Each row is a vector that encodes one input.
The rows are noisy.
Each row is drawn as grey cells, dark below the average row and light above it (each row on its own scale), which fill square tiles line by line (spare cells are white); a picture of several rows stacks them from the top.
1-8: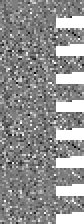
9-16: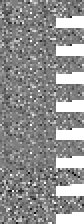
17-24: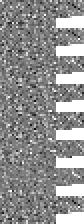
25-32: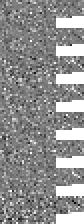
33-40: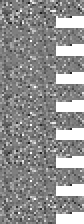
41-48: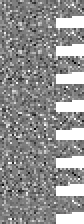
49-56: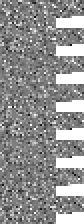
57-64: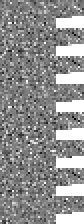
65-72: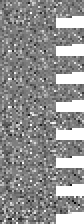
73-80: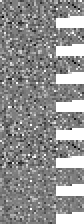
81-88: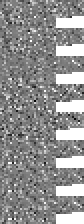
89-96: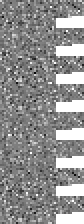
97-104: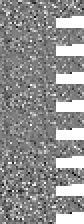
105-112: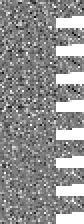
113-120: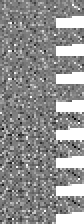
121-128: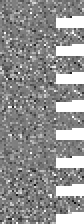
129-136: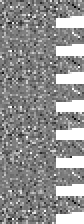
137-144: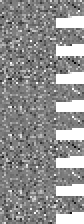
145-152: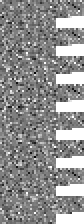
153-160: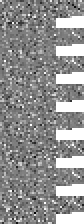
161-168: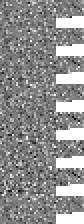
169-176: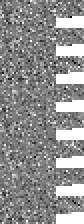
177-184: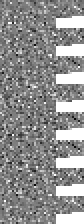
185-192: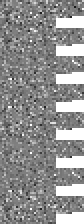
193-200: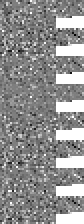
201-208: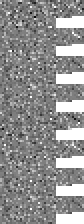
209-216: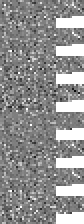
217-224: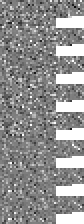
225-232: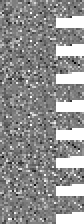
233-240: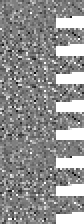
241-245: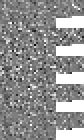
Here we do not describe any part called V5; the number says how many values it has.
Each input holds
either three true/false values, or a list of up to two items, each a point on an 8-point line and a value of V5.
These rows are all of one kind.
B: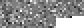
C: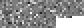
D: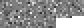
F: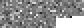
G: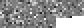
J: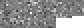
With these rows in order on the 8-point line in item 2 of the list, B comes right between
F and G.
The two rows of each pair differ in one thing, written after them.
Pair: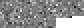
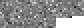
the place on the 8-point line in item 2 of the list
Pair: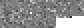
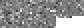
the value of V5 in item 1 of the list
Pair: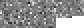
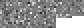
the value of V5 in item 2 of the list
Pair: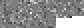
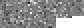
the value of V5 in item 1 of the list
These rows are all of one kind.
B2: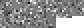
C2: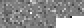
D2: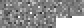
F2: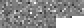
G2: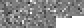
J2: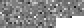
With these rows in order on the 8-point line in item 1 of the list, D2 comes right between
B2 and J2.
